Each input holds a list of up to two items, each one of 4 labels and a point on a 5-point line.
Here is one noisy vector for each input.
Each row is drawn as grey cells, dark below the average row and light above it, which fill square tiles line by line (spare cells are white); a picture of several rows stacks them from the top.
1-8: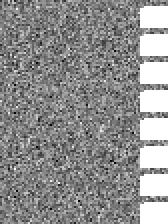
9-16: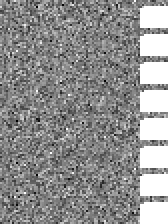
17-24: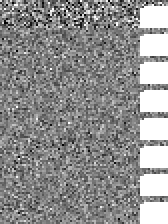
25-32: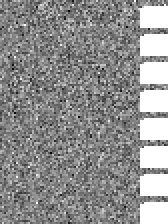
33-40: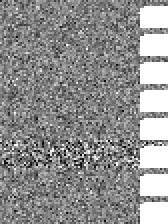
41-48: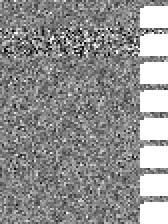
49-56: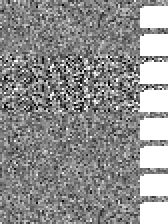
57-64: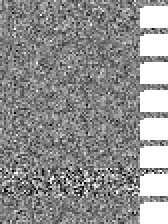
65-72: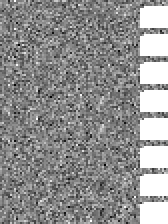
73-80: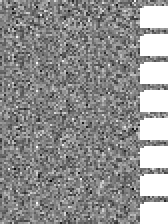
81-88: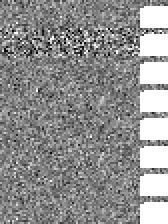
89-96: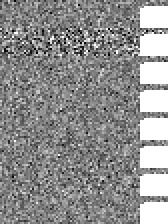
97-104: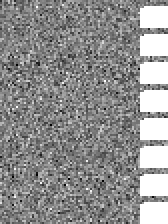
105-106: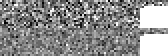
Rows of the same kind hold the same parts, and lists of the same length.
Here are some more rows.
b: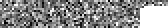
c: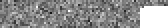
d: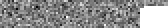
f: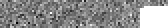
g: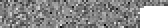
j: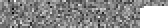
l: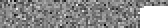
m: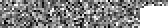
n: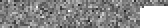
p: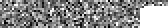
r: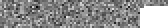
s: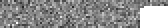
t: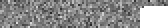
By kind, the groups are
b, m, p
c, g, l, n, s, t
d, f, j, r

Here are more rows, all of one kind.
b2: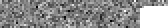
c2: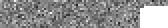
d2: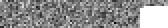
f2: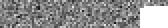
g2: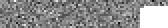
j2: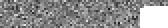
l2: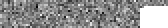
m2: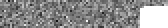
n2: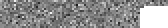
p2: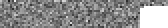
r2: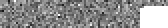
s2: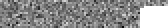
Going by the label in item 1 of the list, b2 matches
d2 and m2.
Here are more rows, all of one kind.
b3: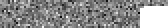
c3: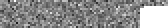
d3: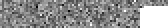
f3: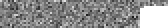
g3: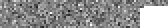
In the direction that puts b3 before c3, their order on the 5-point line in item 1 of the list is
b3, f3, c3, g3, d3.
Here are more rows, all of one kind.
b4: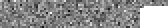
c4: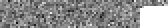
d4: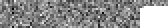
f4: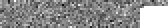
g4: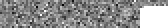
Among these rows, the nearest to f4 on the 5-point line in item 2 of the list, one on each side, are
c4 and d4.
